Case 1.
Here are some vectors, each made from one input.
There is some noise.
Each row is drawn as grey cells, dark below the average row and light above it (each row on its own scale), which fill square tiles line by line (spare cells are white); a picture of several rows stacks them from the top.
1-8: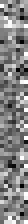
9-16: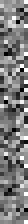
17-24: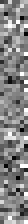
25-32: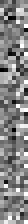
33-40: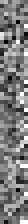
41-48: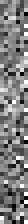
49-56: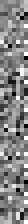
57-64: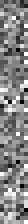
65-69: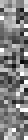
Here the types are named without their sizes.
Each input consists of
either a fixed value, or two labels.
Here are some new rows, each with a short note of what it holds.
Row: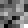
a fixed value
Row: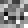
two labels
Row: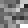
a fixed value
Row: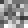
two labels
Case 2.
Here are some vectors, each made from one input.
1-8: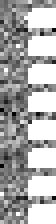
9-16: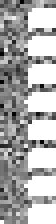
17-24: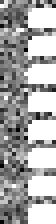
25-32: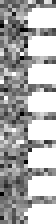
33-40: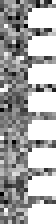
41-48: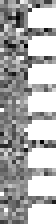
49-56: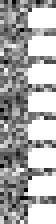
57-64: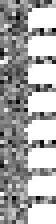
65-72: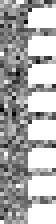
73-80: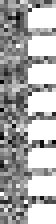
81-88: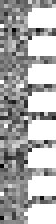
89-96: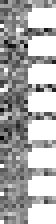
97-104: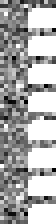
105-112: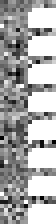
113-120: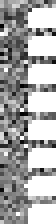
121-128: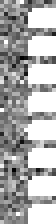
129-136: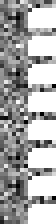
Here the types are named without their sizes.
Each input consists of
either a fixed value, or a node of a tree, or four true/false values.
